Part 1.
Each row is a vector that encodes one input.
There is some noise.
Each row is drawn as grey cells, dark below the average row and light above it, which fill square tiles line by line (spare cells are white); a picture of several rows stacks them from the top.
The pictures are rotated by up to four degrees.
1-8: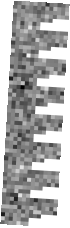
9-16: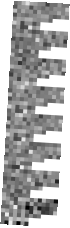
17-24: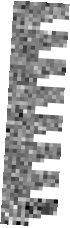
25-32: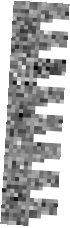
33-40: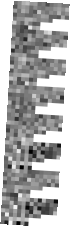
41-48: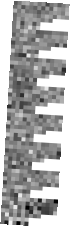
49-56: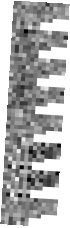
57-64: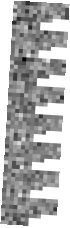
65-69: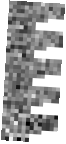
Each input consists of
a list of up to two points on a 7-point line.
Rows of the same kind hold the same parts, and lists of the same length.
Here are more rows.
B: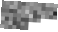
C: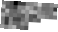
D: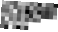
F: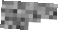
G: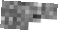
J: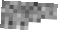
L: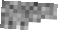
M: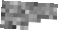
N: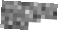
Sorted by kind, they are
B, C, F, G, N
D
J, L, M

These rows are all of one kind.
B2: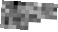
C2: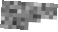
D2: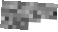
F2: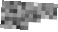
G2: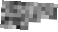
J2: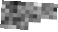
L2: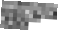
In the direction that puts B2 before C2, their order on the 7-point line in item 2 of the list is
B2, J2, C2, F2, G2, D2, L2.
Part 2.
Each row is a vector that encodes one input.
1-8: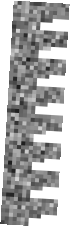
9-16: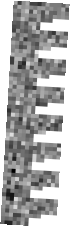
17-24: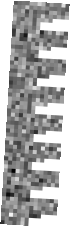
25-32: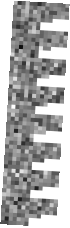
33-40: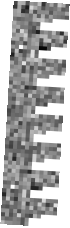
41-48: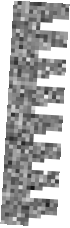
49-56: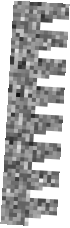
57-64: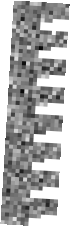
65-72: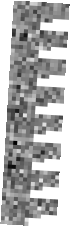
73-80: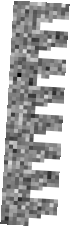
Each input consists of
either one of 9 labels, or a point on a 5-point line.
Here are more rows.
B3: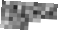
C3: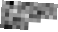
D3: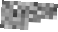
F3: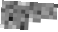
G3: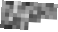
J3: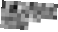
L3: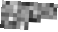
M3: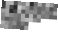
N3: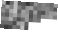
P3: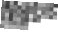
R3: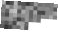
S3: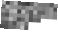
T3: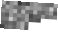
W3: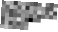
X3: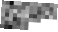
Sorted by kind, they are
B3, D3, F3, J3, M3, P3, W3
C3, G3, L3, N3, R3, S3, T3, X3

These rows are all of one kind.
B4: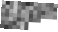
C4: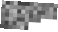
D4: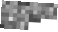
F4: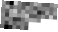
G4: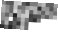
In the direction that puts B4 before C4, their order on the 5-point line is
G4, F4, B4, C4, D4.
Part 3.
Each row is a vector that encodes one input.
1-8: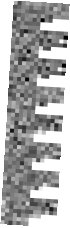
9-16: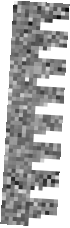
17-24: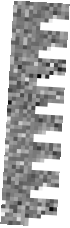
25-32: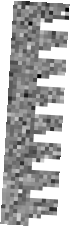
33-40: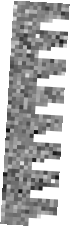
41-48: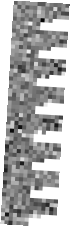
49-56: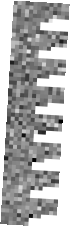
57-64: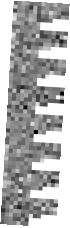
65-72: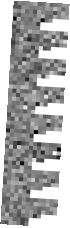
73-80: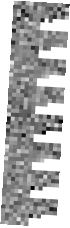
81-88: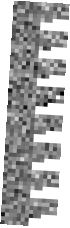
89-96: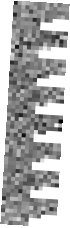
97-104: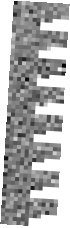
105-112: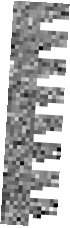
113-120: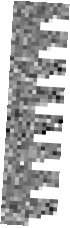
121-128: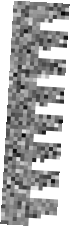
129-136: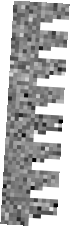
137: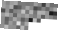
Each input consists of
a point on a 10-point line, together with either a fixed value, or a node of a 15-node tree.
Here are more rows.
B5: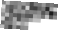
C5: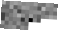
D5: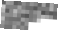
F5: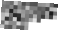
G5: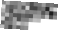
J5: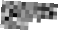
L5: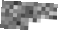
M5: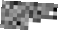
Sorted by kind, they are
B5, D5, G5, L5, M5
C5, F5, J5

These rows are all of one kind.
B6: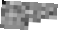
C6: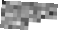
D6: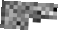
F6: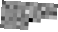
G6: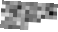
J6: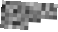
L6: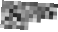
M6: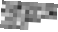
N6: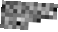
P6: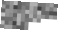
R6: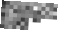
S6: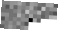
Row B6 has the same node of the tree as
C6 and D6.
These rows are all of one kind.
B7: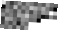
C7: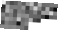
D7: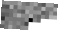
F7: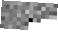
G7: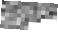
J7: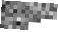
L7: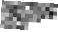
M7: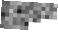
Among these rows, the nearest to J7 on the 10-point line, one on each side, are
C7 and M7.
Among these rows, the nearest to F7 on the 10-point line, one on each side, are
D7 and G7.
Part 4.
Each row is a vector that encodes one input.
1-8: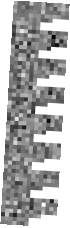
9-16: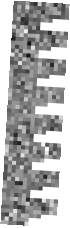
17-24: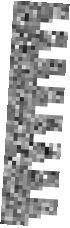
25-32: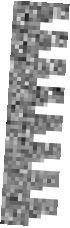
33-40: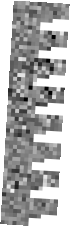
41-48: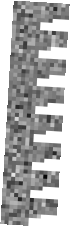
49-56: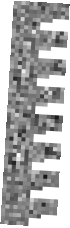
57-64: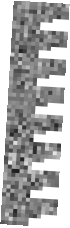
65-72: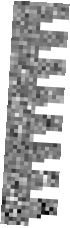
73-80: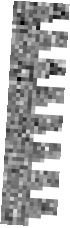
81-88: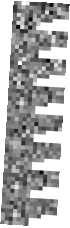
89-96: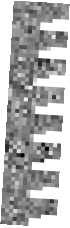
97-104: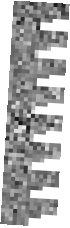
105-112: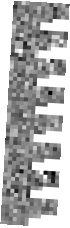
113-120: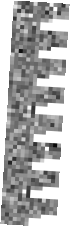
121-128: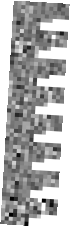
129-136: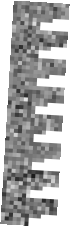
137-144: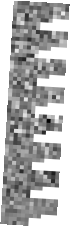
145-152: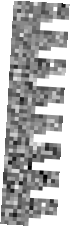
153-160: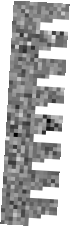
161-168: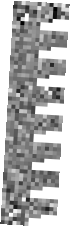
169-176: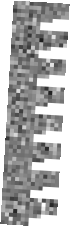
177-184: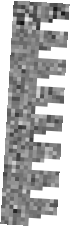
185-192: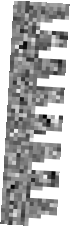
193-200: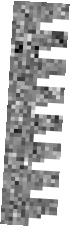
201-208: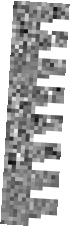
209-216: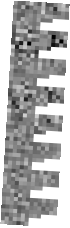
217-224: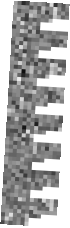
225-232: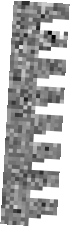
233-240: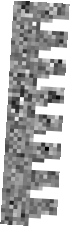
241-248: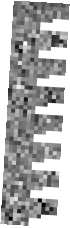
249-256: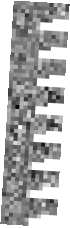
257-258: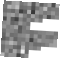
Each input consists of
either a point on an 11-point circle, or a fixed value, or a node of a 13-node tree.
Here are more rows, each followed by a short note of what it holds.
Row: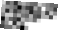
a fixed value
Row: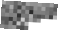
a fixed value
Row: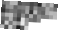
a node of a 13-node tree
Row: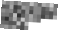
a fixed value
